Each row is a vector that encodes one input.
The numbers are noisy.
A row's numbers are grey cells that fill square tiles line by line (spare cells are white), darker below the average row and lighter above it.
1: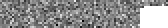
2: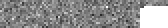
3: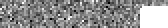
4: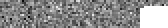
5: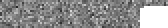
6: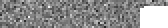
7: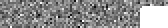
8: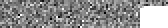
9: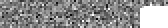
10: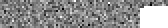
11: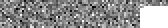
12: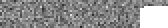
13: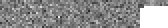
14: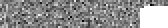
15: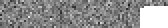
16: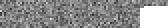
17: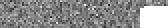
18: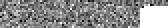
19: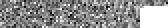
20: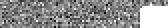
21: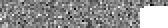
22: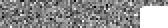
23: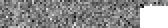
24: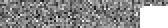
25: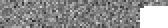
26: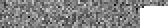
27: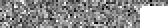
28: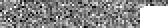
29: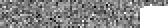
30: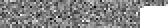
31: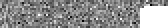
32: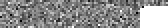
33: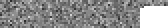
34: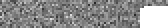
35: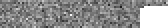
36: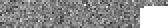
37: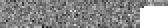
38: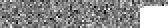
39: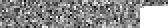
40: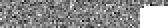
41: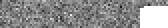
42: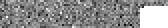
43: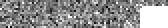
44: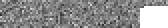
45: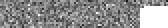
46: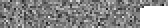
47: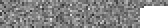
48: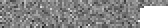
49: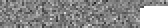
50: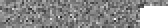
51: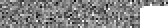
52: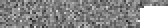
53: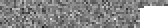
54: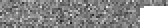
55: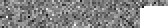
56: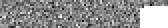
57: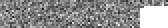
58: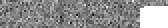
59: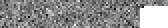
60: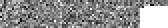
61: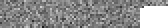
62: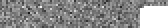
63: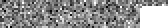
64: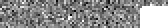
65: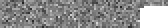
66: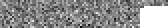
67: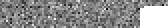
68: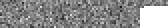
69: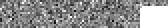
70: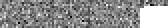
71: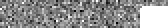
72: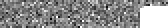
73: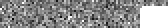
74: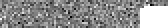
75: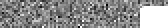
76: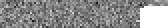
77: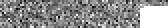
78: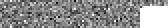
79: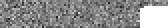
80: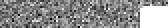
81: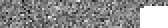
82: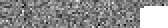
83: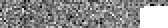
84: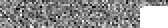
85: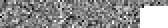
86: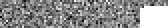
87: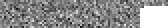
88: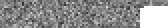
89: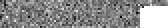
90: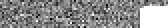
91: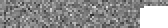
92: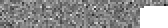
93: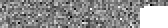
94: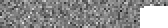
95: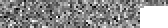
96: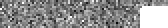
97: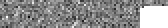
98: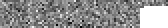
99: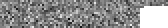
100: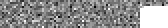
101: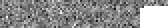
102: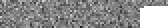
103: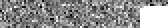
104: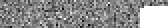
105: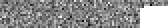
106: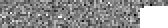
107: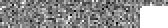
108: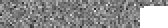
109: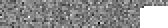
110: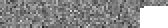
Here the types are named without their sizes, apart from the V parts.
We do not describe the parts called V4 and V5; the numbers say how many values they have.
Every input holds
a value of V5, together with either a point on a circle, or a point on a line and a value of V4.
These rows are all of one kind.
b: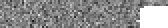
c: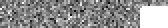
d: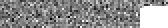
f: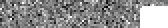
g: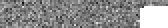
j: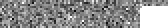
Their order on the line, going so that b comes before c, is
g, b, c, j, f, d.
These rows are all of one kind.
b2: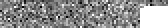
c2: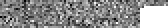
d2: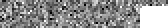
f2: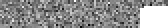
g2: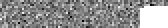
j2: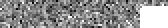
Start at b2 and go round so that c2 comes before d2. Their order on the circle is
b2, j2, c2, f2, d2, g2.
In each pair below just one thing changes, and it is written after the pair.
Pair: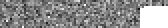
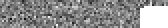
the place on the line
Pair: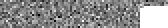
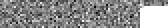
the value of V4
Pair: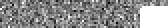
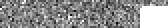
the place on the line
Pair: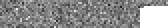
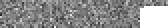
the value of V4
